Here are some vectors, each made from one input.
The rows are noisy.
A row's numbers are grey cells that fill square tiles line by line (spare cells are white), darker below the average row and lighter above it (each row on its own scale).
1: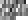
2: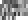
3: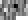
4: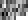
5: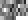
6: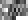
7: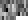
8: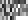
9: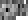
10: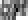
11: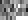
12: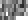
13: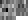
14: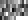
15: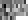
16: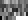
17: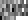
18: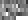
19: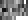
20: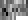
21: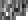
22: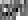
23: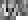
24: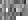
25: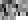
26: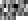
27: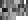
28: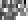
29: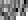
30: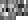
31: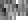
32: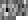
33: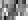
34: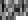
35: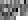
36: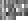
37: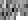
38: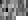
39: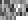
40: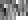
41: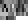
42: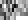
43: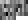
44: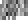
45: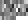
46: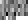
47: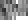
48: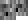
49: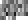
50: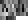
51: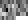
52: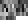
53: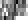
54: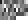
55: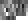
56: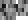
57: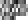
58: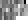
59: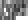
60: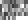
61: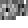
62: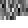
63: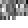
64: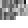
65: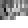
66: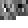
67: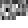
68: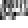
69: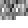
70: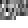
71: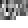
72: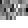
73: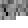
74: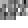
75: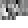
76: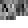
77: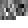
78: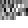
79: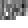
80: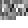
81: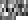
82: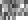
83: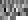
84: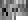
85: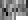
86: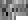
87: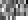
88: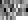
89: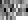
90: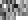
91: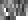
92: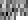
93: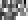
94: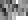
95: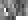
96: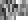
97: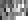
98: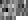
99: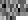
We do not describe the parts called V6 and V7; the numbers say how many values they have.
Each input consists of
a point on a 5-point line and a value of V7, together with either three true/false values, or a value of V6.
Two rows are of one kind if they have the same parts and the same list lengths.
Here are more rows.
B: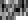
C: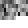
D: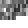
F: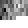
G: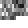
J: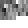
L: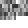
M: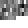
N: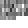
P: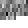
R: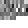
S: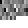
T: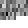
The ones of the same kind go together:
B, C, F, J, S
D, G, L, M, N, P, R, T

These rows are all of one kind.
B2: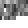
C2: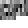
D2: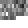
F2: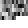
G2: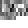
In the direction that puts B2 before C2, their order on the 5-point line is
G2, F2, D2, B2, C2.
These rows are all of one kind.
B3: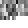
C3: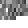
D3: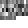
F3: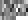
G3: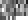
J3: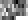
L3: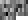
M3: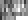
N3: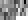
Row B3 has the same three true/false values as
F3 and J3.
